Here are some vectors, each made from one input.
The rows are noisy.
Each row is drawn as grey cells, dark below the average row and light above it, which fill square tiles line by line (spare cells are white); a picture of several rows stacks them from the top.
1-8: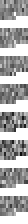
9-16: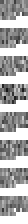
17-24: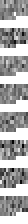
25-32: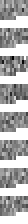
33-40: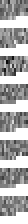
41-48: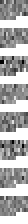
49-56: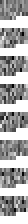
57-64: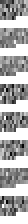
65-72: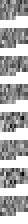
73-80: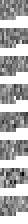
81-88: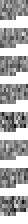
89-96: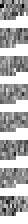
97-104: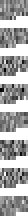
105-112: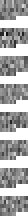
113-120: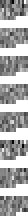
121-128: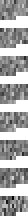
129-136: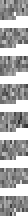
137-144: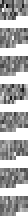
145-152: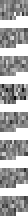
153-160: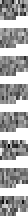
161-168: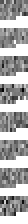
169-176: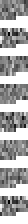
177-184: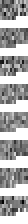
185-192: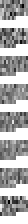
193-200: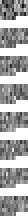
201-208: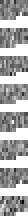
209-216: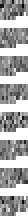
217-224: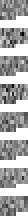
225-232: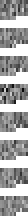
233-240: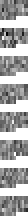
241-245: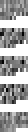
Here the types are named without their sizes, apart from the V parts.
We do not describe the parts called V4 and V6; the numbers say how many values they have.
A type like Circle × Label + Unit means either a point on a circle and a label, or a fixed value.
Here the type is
(Bool × Bool × Bool × Bool + V4) × Tree + Label × V6 + Unit.
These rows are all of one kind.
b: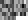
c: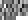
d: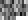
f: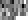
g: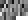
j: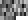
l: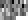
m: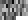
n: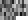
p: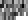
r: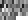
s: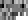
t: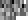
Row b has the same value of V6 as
f and s.
